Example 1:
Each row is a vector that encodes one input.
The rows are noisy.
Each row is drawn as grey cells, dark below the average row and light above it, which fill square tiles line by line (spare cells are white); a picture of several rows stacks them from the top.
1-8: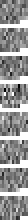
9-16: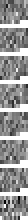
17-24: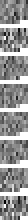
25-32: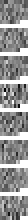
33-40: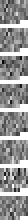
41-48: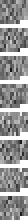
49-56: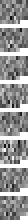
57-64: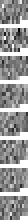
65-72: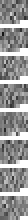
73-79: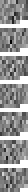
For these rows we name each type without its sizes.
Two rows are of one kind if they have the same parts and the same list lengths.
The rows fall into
3 kinds.
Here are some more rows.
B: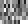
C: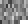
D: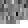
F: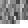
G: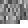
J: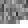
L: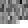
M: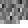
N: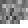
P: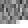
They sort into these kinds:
B
C, G, N
D, F, J, L, M, P

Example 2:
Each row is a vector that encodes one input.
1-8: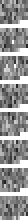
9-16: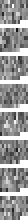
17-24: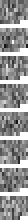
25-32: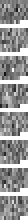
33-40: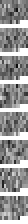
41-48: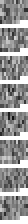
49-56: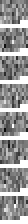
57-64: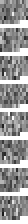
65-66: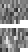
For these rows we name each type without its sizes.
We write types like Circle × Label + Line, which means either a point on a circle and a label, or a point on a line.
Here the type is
Circle + Line × Line.
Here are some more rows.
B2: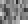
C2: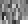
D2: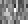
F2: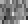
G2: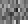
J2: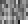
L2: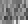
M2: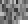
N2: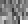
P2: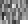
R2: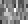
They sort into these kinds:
B2, F2, G2, L2, M2
C2, D2, J2, N2, P2, R2

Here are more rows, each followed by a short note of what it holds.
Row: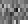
a point on a circle
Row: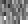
a point on each of two lines
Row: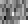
a point on a circle
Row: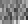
a point on a circle
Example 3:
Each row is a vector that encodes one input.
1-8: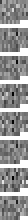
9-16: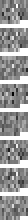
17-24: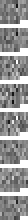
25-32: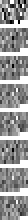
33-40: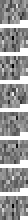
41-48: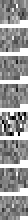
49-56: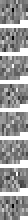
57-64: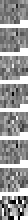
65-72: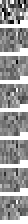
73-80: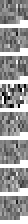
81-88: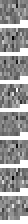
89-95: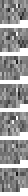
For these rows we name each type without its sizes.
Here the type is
Bool × Circle.
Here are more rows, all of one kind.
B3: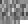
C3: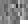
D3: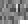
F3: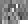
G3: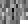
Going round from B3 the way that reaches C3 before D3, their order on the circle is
B3, C3, G3, D3, F3.
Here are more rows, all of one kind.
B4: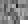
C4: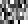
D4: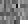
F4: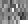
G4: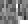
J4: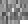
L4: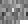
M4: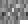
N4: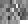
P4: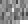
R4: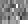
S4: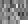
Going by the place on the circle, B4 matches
C4 and D4.
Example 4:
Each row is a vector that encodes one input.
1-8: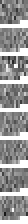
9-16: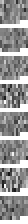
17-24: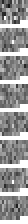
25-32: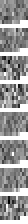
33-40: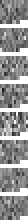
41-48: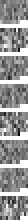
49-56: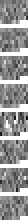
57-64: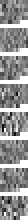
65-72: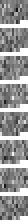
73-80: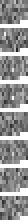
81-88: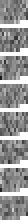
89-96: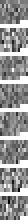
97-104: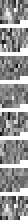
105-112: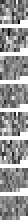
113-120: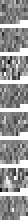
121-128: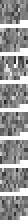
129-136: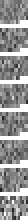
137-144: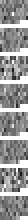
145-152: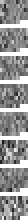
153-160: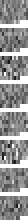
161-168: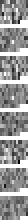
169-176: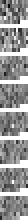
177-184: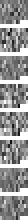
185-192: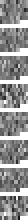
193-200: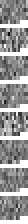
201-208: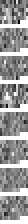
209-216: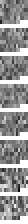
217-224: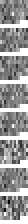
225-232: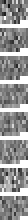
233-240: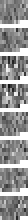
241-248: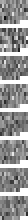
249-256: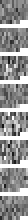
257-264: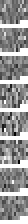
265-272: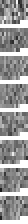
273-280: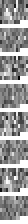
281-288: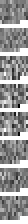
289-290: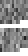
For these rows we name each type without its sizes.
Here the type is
Circle + Line × Line.
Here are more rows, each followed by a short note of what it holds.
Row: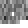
a point on a circle
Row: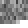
a point on a circle
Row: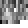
a point on each of two lines
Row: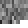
a point on a circle
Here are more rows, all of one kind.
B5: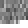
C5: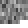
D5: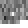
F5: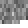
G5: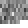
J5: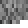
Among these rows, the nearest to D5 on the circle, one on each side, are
F5 and G5.
